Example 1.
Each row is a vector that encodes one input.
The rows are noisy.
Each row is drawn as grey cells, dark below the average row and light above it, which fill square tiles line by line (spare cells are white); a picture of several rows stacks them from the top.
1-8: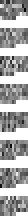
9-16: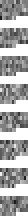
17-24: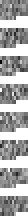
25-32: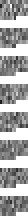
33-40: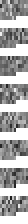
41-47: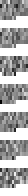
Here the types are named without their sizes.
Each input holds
a point on each of two lines.
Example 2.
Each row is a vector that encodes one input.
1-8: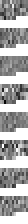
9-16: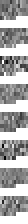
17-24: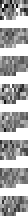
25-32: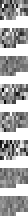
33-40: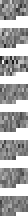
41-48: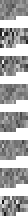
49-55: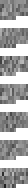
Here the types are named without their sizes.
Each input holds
a node of a tree.
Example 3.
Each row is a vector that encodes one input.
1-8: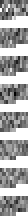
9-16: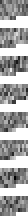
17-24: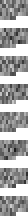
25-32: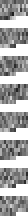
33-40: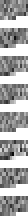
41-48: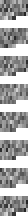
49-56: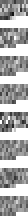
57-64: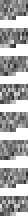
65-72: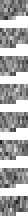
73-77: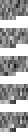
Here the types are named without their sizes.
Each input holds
three true/false values.
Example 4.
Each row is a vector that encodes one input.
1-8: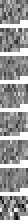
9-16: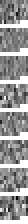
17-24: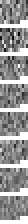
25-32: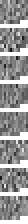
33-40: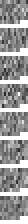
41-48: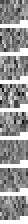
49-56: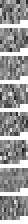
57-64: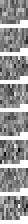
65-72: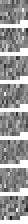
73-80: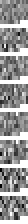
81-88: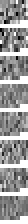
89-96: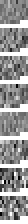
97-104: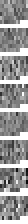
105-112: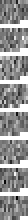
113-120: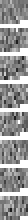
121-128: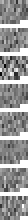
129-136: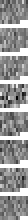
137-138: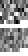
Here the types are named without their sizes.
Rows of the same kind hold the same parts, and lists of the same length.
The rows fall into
2 kinds.
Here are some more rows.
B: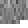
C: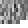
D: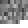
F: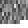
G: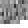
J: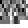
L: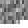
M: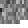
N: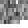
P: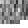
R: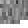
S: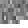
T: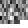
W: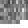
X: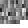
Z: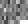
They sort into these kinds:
B, C, D, F, G, L, M, N, P, R, S, W, X, Z
J, T

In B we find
three true/false values.
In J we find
a fixed value.
